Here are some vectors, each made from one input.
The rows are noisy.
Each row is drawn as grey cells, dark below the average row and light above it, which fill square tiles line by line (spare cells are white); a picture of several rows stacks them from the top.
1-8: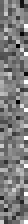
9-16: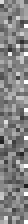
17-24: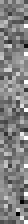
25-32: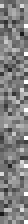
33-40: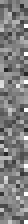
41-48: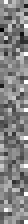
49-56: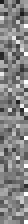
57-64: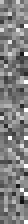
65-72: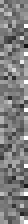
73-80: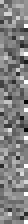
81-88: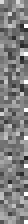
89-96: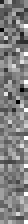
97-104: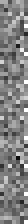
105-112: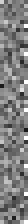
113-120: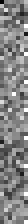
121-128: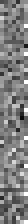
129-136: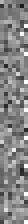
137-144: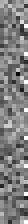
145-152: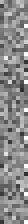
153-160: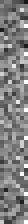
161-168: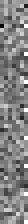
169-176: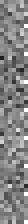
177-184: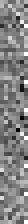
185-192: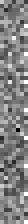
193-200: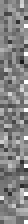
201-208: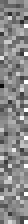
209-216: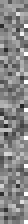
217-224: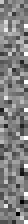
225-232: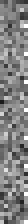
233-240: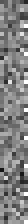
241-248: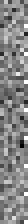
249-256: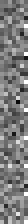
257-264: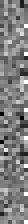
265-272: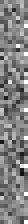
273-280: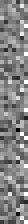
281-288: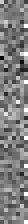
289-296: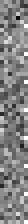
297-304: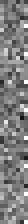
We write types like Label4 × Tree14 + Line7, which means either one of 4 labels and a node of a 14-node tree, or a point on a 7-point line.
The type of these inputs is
(Circle16 + Tree11) × Line10.
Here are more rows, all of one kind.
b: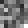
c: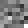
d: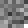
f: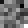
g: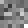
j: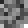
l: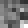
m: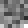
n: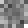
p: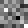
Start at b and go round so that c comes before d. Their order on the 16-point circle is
b, c, p, n, m, d, l, g, f, j.
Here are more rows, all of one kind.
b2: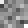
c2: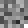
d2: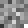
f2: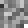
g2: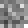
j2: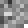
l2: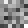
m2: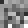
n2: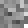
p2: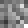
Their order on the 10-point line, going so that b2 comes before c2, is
l2, d2, j2, f2, b2, n2, c2, p2, g2, m2.
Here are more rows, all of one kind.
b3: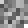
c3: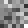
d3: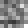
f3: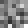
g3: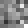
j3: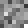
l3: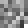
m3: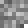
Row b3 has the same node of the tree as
d3 and f3.
